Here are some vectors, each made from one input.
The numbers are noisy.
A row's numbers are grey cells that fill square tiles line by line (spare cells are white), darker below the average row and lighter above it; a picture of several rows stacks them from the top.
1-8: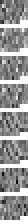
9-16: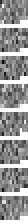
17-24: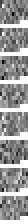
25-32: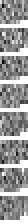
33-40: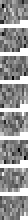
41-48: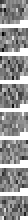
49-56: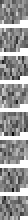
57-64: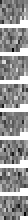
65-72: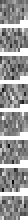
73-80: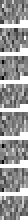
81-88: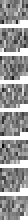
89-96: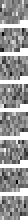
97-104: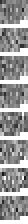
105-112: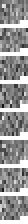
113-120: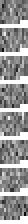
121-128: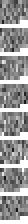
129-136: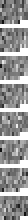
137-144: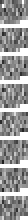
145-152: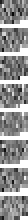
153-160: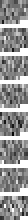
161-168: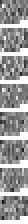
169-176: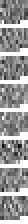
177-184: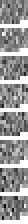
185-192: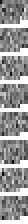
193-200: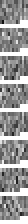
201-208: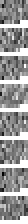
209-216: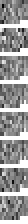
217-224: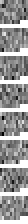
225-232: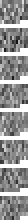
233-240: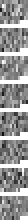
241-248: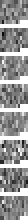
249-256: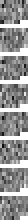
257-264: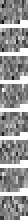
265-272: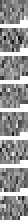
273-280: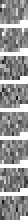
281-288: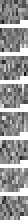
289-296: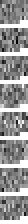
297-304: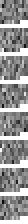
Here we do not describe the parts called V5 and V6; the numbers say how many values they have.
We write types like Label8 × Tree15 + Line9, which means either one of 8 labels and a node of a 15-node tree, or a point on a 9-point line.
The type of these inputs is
(Line8 × V5 + V6) × Line15.
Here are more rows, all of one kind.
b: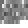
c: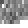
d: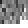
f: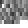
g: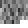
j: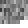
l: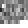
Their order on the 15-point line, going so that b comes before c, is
d, l, j, b, c, f, g.
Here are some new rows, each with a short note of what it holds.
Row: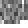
a point on a 15-point line and a value of V6
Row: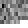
a point on a 15-point line and a value of V6
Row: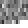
a point on an 8-point line, a point on a 15-point line and a value of V5
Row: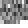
a point on a 15-point line and a value of V6
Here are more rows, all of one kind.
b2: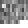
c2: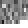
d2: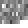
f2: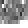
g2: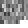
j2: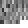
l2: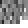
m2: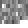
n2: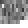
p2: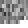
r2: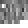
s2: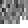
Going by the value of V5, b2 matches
j2, p2 and s2.
